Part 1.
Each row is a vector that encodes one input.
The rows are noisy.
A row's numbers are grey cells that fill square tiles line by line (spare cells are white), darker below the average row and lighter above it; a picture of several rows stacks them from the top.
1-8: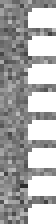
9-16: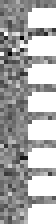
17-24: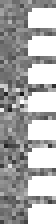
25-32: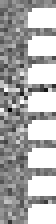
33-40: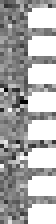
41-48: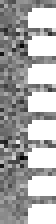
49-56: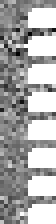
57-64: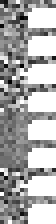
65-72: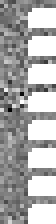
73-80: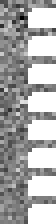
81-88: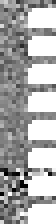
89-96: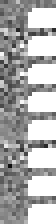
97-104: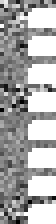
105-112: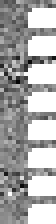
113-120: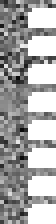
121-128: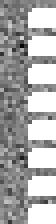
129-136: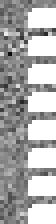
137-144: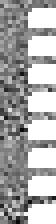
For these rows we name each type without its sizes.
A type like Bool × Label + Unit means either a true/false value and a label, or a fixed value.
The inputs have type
Bool × Bool × Bool + Unit.
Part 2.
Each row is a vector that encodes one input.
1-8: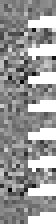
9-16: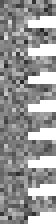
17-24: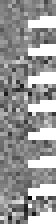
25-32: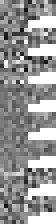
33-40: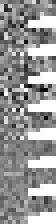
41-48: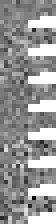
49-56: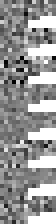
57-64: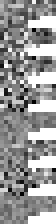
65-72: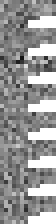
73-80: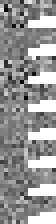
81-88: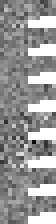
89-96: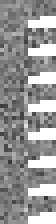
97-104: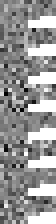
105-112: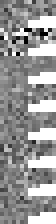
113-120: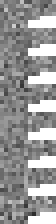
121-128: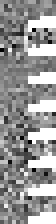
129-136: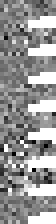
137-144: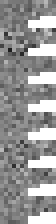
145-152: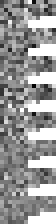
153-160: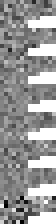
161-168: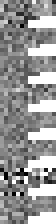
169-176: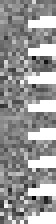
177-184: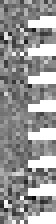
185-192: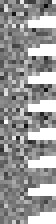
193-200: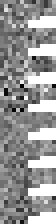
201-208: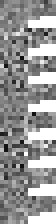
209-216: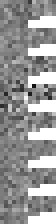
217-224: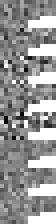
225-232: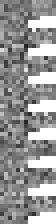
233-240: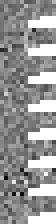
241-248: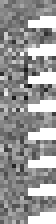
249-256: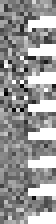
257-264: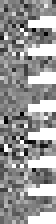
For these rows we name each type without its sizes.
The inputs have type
Line × Line.
